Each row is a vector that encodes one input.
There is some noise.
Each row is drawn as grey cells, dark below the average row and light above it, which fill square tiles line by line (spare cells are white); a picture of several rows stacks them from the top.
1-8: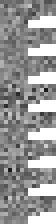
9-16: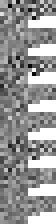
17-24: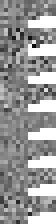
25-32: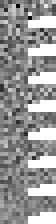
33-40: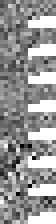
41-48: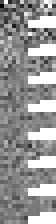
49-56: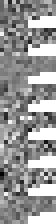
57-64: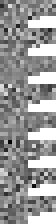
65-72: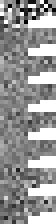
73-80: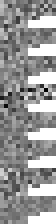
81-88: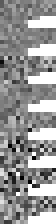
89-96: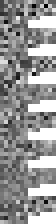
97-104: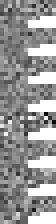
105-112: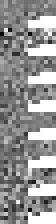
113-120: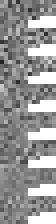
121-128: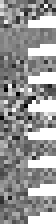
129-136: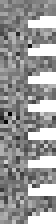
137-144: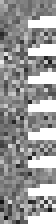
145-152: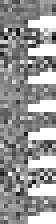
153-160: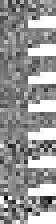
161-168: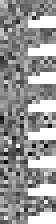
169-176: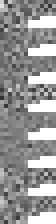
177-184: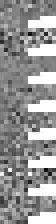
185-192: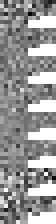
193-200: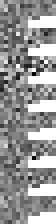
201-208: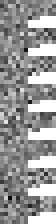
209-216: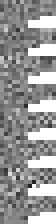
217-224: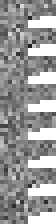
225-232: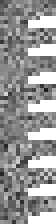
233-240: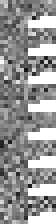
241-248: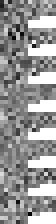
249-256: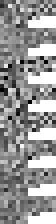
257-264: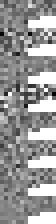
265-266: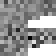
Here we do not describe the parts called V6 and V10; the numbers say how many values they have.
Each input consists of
either one of 11 labels, or a true/false value, a value of V6 and a value of V10.
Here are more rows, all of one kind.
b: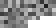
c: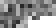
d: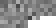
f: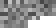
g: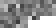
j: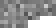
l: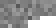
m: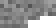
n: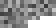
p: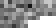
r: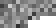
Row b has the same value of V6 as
d and f.
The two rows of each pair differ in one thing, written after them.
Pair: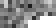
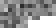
the value of V6
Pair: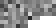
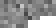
the value of V6
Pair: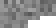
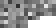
the value of V6
